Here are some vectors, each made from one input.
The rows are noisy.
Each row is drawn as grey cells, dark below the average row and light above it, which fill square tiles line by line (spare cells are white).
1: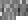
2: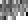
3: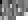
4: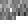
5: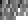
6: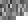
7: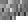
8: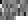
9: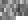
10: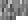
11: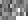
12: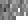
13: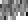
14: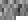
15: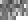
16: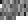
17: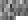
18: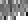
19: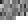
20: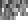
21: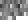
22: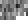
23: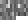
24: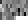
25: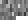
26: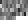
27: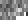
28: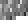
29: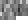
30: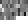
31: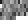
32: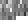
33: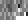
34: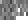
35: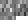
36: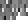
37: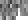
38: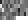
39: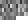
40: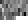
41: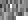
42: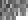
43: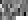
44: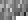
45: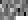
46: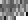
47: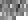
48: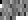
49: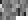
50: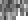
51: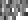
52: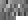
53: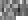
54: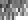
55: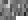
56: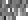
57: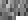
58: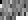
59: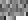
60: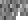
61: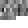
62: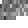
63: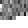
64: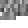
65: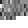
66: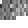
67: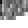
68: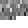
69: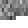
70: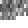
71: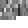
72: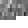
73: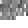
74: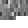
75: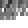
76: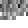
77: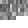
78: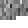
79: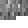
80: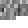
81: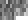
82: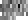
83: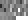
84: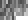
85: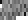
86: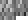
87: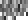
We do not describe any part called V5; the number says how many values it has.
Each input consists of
a point on a 6-point line, together with either a fixed value, or a true/false value and a value of V5.
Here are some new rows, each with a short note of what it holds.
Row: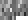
a point on a 6-point line
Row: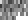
a point on a 6-point line, a true/false value and a value of V5
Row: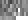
a point on a 6-point line, a true/false value and a value of V5
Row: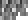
a point on a 6-point line, a true/false value and a value of V5
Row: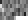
a point on a 6-point line
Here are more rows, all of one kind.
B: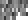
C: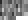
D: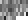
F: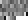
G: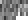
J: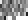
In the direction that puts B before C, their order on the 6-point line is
B, C, F, G, D, J.
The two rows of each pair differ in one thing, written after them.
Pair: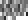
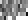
the true/false value
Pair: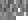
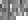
the value of V5
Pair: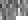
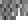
the place on the 6-point line
